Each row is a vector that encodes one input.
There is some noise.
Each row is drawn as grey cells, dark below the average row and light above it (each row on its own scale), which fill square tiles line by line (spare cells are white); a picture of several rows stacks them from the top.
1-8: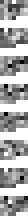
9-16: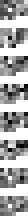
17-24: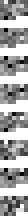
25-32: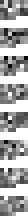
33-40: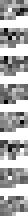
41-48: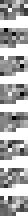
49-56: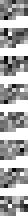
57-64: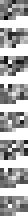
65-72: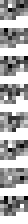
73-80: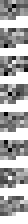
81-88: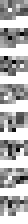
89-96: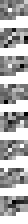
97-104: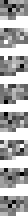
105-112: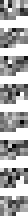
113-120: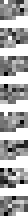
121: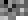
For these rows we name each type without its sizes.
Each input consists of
a node of a tree, together with either a point on a line, or a node of a tree.
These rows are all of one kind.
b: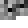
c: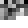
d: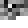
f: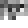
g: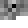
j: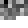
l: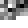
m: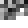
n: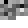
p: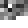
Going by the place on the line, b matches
l, m and n.
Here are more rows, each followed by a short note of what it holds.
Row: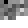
a point on a line and a node of a tree
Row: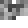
a point on a line and a node of a tree
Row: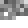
a node of each of two trees
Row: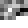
a node of each of two trees
